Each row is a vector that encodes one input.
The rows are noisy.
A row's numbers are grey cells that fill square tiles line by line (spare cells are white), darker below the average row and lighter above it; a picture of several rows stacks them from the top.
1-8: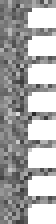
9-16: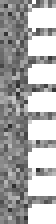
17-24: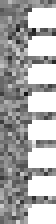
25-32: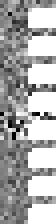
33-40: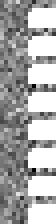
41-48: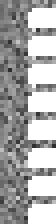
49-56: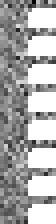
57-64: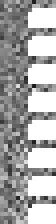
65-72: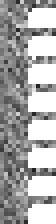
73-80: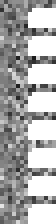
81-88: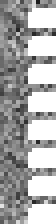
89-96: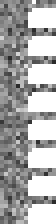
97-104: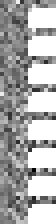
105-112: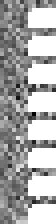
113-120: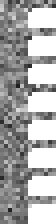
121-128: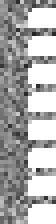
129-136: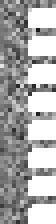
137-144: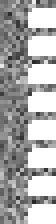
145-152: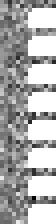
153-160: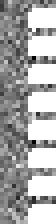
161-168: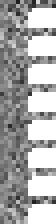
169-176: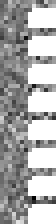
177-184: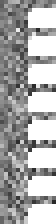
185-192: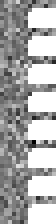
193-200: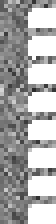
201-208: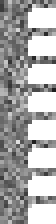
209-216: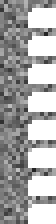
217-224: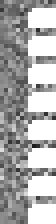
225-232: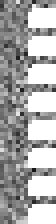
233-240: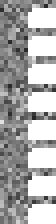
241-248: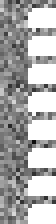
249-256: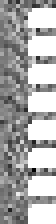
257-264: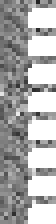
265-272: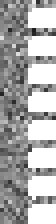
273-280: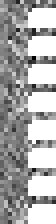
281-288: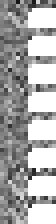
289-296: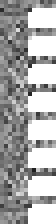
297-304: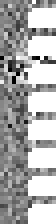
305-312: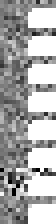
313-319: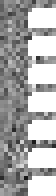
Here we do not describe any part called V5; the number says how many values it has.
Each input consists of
a list of up to two items, each a true/false value and a value of V5.
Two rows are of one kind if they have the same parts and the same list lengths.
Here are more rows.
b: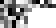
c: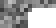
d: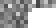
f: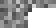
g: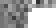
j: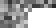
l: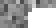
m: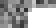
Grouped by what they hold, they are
b
c, d, f, g, l, m
j

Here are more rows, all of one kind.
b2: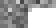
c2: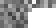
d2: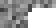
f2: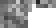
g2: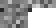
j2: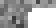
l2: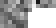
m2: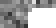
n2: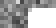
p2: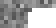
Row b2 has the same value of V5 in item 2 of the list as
g2 and p2.
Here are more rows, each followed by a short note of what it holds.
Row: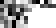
the empty list
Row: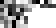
the empty list
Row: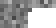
a list of two items
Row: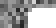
a list of two items
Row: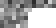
a list of one item
